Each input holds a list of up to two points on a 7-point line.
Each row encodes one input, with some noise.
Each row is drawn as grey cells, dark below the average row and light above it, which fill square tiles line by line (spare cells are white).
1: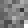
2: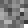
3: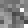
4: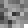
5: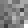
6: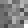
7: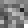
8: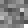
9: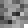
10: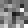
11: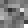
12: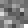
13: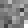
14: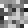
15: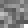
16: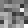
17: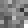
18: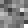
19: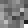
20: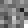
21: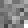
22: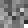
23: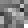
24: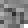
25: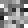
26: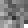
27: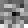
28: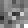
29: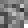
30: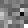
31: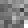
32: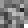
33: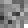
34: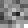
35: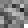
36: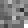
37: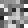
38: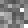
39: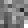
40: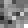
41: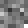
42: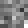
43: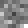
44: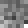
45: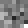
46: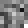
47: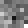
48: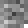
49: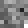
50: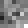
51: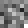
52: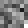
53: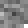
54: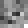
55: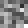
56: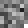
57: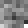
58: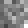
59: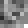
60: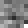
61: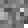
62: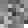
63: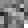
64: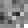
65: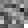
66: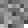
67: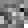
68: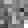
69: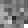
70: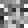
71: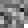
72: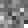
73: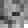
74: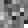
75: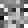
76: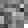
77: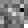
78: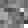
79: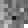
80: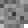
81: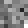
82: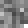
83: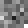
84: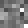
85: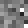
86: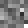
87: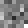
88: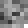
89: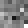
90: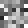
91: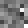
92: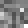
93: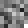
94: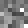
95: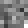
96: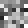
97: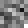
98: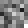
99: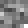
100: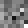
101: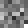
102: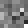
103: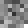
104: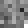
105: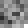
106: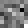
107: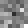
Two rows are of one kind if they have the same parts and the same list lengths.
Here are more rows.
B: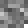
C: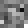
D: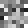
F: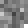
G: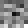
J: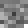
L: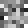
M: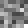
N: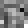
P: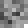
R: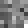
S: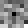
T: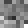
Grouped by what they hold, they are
B, F, G, J, M, S, T
C, N, P, R
D, L

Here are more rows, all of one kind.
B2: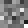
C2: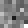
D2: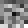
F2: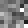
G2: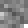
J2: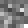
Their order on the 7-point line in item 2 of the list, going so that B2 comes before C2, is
F2, B2, J2, C2, G2, D2.
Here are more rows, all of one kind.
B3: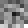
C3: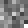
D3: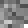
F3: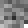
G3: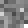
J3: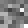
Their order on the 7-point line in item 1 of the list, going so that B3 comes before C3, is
B3, J3, G3, D3, F3, C3.
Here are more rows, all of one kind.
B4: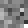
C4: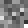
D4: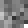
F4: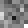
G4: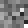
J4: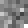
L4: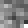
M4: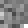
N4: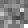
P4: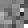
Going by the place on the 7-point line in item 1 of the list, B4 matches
J4, N4 and P4.
